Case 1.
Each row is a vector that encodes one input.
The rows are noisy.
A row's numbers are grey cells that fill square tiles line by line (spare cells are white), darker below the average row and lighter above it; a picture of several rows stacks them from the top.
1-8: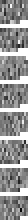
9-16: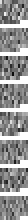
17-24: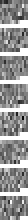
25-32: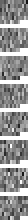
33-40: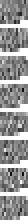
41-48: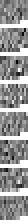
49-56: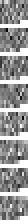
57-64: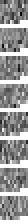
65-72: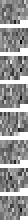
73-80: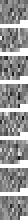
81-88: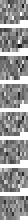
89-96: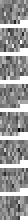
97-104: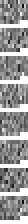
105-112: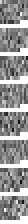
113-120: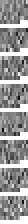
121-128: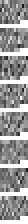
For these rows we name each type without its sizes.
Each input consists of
a point on a line, together with either a point on a line, or a node of a tree.
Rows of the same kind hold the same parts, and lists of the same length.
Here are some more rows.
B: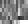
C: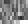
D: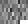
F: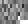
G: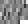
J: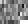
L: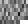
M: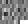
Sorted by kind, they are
B, C
D, F, G, J, L, M

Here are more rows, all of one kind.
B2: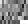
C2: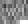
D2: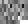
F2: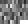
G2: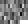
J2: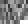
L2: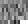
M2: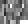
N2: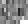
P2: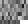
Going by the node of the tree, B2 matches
F2, G2 and P2.
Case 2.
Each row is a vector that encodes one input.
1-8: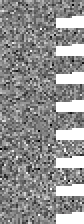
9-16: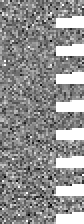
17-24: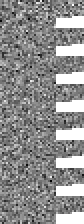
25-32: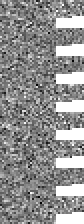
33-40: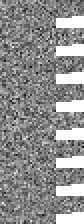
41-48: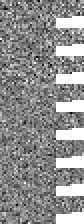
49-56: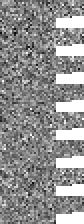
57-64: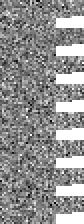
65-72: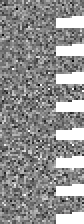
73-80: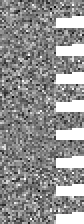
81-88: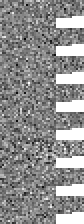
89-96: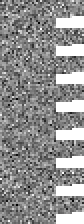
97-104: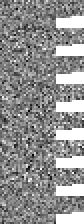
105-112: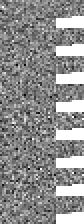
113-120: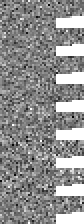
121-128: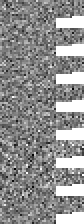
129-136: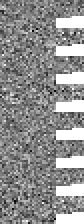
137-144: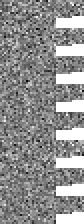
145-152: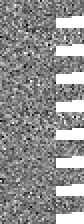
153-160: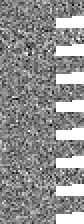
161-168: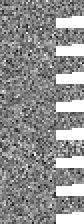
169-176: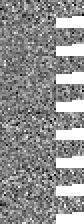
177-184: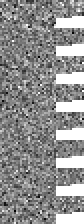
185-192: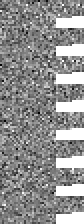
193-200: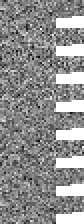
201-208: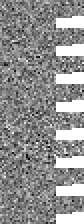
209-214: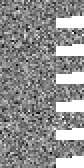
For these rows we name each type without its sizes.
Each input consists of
either a label and a point on a line, or four true/false values.
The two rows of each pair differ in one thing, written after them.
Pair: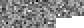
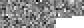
the label
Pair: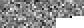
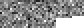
the label
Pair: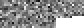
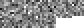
the label
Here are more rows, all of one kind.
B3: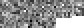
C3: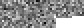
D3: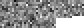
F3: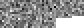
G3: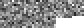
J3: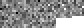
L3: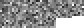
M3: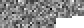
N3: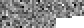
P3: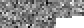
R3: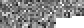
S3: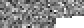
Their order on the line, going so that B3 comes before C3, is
F3, P3, B3, R3, D3, L3, G3, S3, J3, M3, C3, N3.
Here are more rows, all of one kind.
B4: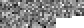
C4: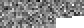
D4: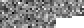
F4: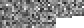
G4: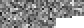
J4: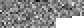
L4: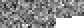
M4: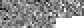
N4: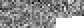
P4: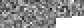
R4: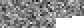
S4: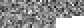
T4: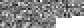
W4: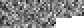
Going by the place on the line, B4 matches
D4, L4 and W4.
